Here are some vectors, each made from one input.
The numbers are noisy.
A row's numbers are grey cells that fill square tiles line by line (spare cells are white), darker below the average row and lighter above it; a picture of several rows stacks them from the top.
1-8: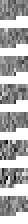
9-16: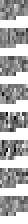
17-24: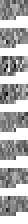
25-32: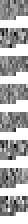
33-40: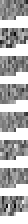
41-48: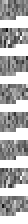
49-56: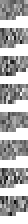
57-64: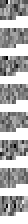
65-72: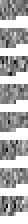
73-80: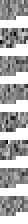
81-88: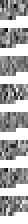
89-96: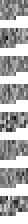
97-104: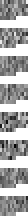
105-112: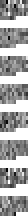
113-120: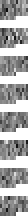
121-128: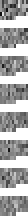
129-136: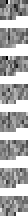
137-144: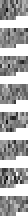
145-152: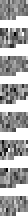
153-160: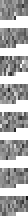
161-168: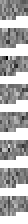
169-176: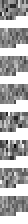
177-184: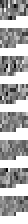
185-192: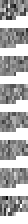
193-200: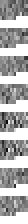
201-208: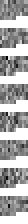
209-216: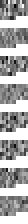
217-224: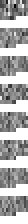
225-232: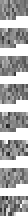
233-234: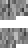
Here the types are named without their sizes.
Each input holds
either a point on a circle, or a label and a point on a line.
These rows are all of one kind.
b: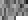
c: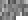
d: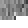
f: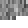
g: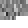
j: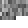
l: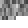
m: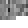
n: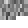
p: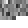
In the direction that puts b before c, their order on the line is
d, p, b, j, c, m, f, l, n, g.
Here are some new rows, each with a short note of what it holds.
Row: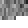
a label and a point on a line
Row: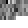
a point on a circle
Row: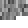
a label and a point on a line
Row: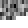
a point on a circle
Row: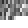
a point on a circle
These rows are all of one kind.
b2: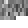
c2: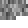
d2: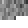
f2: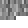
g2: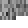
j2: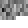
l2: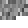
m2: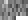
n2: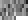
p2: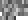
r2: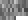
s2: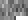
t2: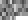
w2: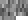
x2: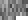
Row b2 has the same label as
l2, m2, s2 and x2.
